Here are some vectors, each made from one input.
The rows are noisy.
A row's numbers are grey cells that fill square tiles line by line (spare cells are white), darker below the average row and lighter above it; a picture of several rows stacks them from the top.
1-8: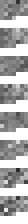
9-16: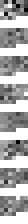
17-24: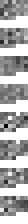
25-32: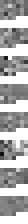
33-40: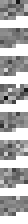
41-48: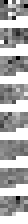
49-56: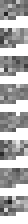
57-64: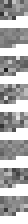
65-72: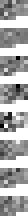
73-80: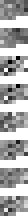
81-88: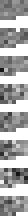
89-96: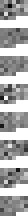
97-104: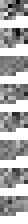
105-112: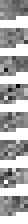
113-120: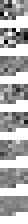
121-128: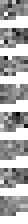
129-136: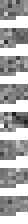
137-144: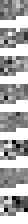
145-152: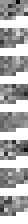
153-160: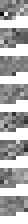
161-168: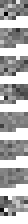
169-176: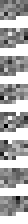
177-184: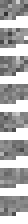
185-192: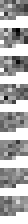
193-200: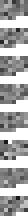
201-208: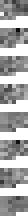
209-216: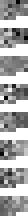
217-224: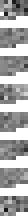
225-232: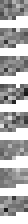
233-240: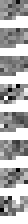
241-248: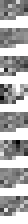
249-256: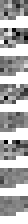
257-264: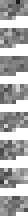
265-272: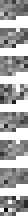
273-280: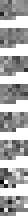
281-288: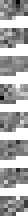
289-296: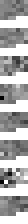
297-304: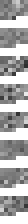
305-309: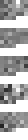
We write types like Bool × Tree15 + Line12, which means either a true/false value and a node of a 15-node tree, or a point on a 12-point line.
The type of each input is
Label7 × Label12 × Line11 × Line12 + Unit.
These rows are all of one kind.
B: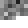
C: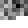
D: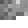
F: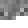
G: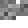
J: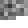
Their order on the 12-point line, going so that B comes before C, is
F, J, B, D, G, C.
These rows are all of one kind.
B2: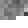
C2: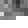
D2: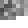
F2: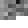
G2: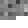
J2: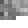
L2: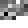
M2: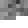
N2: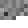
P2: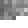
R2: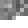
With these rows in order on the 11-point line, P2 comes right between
B2 and D2.
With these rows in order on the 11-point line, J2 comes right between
D2 and R2.
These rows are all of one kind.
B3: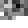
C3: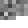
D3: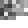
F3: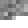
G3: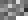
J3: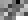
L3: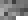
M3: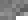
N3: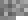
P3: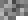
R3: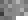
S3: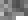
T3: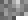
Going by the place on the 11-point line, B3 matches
G3, J3, R3 and T3.
